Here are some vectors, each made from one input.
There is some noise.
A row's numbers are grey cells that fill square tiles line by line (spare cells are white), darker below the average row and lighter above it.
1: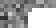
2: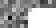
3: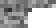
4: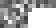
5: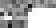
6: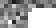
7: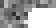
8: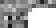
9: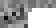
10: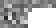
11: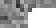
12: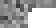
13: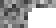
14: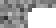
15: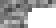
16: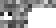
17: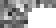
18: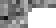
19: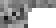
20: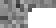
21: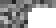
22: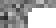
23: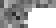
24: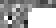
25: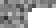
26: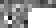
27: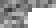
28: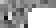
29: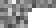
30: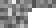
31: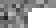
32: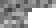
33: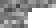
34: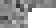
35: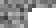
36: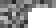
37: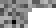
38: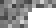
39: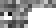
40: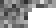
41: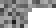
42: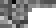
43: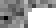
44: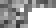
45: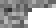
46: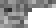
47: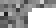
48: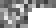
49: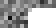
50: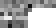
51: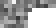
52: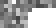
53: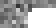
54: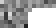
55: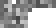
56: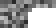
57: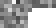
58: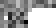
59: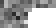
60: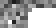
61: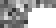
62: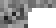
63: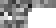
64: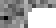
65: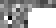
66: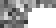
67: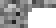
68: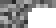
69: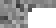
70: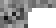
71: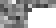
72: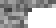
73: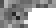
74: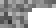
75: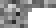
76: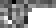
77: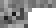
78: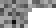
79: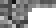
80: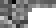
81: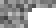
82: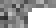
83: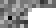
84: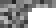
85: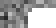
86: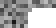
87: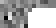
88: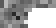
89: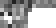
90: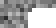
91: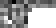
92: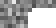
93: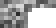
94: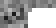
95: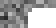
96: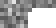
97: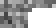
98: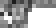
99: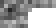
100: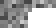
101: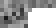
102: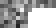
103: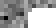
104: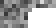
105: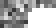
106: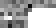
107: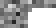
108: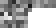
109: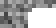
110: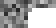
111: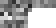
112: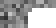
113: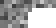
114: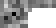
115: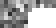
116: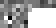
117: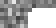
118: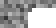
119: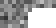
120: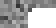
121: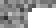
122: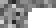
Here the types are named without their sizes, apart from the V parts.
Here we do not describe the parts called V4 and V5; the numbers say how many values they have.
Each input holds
either a label and a point on a line, or a value of V4 and a value of V5.
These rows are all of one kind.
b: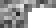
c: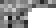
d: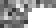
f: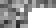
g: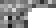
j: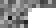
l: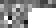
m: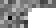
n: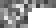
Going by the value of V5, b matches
d, f and n.
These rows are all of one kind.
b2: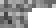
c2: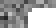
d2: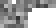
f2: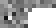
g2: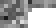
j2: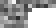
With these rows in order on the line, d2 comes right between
g2 and j2.
